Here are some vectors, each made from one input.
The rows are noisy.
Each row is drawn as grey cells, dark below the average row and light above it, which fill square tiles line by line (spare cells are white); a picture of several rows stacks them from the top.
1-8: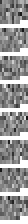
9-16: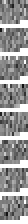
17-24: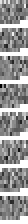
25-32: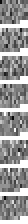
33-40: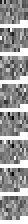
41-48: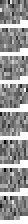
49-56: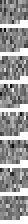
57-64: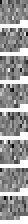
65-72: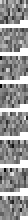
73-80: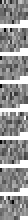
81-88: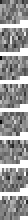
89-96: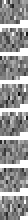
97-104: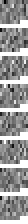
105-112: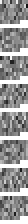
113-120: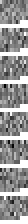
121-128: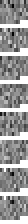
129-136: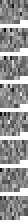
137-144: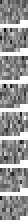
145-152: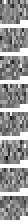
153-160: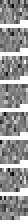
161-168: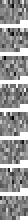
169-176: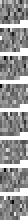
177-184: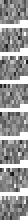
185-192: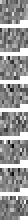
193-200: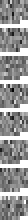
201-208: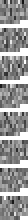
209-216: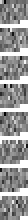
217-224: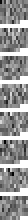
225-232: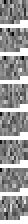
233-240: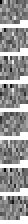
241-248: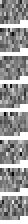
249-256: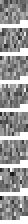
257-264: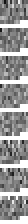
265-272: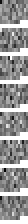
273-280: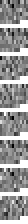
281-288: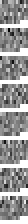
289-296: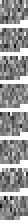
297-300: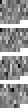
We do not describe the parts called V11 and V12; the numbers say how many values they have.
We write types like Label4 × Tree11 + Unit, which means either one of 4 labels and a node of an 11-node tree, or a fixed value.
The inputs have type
Bool × (Line7 + V11) × V12.
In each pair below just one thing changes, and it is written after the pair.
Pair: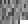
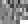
the value of V12
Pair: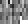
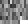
the place on the 7-point line
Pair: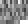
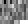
the true/false value
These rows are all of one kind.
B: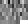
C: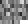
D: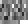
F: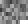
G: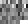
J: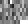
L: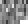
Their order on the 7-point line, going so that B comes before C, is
G, F, L, B, J, C, D.
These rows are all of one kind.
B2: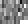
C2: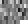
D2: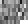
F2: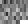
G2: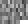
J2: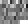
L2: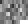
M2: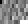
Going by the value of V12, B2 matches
C2 and D2.
